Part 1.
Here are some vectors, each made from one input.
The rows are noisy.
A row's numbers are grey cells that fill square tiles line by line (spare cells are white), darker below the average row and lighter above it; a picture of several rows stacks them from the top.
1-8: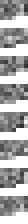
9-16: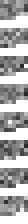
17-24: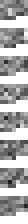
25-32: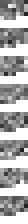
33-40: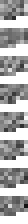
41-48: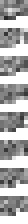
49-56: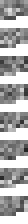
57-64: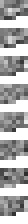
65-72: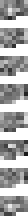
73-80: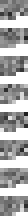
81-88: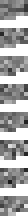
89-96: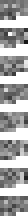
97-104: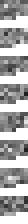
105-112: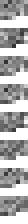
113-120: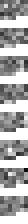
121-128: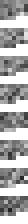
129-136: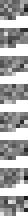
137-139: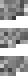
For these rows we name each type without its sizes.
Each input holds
either a point on a circle and a true/false value, or a fixed value.
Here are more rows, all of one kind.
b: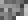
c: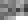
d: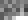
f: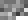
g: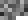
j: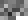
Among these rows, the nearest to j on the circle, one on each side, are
b and g.
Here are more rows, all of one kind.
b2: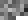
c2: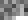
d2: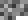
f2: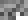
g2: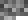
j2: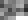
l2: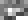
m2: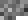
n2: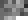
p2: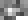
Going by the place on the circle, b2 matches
d2, l2, m2 and p2.
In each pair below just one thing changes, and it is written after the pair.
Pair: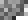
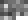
the true/false value
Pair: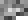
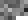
the true/false value
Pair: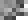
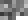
the true/false value
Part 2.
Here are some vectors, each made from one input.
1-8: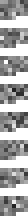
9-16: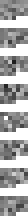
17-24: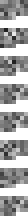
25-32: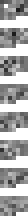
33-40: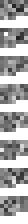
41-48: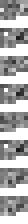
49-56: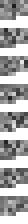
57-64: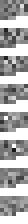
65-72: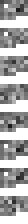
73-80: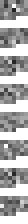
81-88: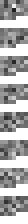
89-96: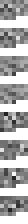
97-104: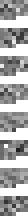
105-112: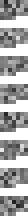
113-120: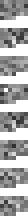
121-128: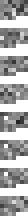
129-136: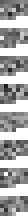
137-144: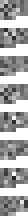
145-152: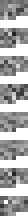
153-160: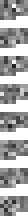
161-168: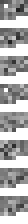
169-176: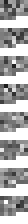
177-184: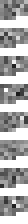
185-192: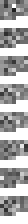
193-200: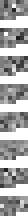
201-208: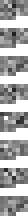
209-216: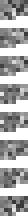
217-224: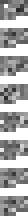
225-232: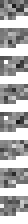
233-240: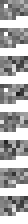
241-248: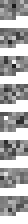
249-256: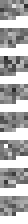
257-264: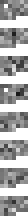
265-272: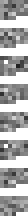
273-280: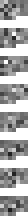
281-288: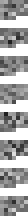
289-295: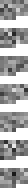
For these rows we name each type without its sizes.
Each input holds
two labels.
